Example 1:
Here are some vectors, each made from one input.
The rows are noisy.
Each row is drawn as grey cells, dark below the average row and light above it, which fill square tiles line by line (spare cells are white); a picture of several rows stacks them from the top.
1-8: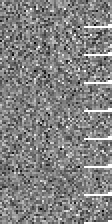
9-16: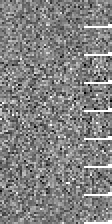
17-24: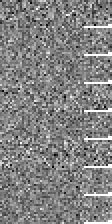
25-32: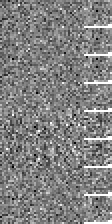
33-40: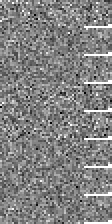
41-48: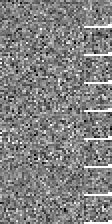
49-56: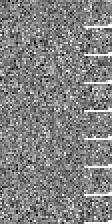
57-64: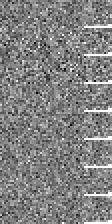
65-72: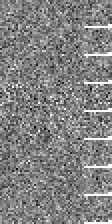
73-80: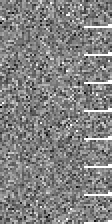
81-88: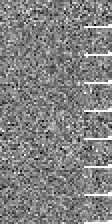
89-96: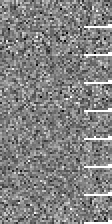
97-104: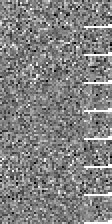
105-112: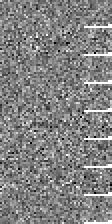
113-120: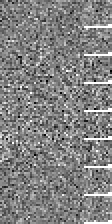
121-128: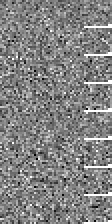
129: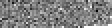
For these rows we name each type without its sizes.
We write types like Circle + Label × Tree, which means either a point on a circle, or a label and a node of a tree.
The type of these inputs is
Bool × Line × (Tree + Unit).
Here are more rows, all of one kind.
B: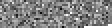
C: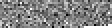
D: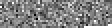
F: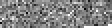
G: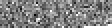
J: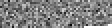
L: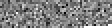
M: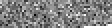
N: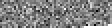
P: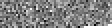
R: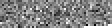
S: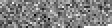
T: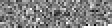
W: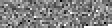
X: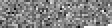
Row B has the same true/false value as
C, D, F and W.
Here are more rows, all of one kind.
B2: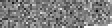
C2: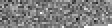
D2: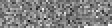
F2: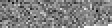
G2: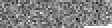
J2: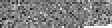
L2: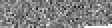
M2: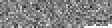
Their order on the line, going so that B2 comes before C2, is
F2, J2, B2, D2, L2, C2, G2, M2.
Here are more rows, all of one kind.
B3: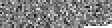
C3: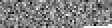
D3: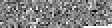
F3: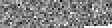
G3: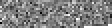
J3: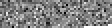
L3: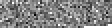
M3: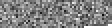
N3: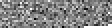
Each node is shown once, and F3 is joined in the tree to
J3 and M3.
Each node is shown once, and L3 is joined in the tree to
B3 and M3.
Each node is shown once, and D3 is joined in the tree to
N3.
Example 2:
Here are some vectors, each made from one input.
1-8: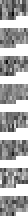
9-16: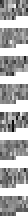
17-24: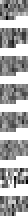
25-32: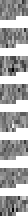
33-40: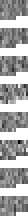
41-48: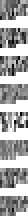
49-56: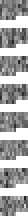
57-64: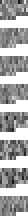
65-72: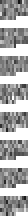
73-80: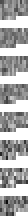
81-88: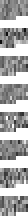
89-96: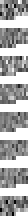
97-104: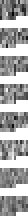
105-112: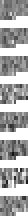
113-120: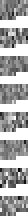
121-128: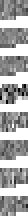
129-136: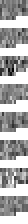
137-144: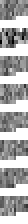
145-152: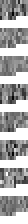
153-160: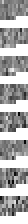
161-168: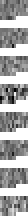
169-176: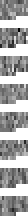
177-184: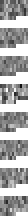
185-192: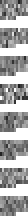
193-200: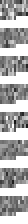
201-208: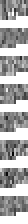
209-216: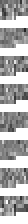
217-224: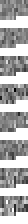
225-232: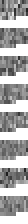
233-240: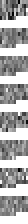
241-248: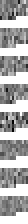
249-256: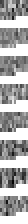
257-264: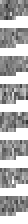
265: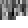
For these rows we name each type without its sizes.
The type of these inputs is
List(Line × Line).
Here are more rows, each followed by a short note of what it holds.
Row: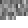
a list of three items
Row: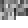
a list of one item
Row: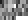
the empty list
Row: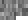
a list of one item
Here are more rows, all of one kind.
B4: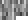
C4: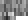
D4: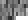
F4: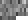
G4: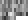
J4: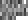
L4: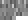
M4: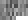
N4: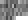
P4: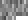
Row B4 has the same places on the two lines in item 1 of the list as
M4 and P4.
